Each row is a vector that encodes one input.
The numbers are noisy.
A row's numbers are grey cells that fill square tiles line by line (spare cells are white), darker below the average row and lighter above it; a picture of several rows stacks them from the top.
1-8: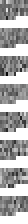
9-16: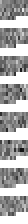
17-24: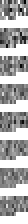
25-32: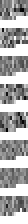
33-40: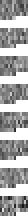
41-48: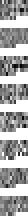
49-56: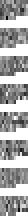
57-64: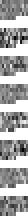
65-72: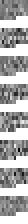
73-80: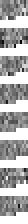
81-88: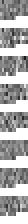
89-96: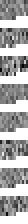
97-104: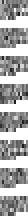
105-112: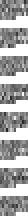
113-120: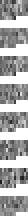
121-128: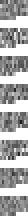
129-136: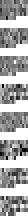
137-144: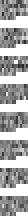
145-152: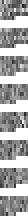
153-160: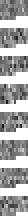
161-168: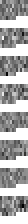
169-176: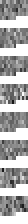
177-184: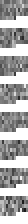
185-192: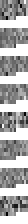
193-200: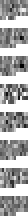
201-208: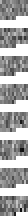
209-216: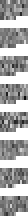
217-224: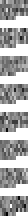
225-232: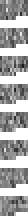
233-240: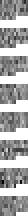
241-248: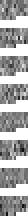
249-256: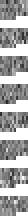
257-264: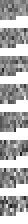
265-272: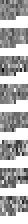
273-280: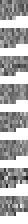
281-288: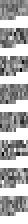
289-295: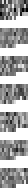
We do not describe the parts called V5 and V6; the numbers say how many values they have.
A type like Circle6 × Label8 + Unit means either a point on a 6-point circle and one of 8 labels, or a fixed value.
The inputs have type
(Bool × V6 + Unit) × Line4 + Label7 + V5 × V5.
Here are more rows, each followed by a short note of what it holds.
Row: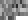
a point on a 4-point line, a true/false value and a value of V6
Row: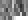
one of 7 labels
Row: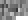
a point on a 4-point line
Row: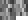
a point on a 4-point line
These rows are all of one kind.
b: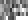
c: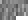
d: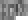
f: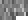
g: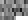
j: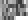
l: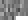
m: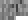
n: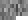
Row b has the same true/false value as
c and f.
